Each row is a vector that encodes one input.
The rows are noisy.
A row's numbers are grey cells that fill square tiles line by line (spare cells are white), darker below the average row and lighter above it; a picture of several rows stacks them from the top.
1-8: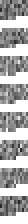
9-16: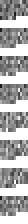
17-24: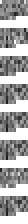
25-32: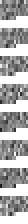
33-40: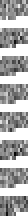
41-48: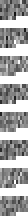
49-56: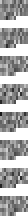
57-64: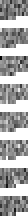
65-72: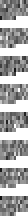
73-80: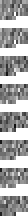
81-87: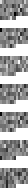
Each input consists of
a true/false value, together with either a point on a 5-point line, or a point on a 6-point line.
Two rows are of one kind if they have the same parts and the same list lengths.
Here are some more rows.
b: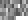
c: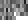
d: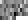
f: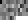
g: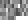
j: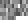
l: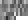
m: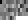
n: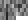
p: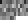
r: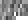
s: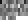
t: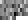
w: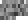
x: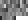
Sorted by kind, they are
b, f, g, j, m, p, s
c, d, l, n, r, t, w, x

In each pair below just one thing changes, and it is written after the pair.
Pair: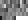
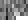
the place on the 6-point line
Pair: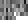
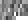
the true/false value
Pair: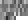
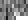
the true/false value
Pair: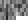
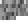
the true/false value
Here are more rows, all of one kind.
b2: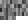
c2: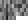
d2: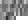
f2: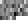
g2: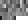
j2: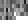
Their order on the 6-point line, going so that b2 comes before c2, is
g2, f2, b2, c2, d2, j2.
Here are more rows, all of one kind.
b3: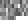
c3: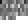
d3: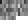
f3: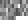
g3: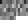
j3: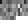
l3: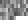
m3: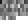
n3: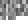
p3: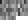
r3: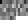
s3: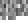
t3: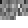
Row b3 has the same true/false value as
f3, l3, n3 and s3.
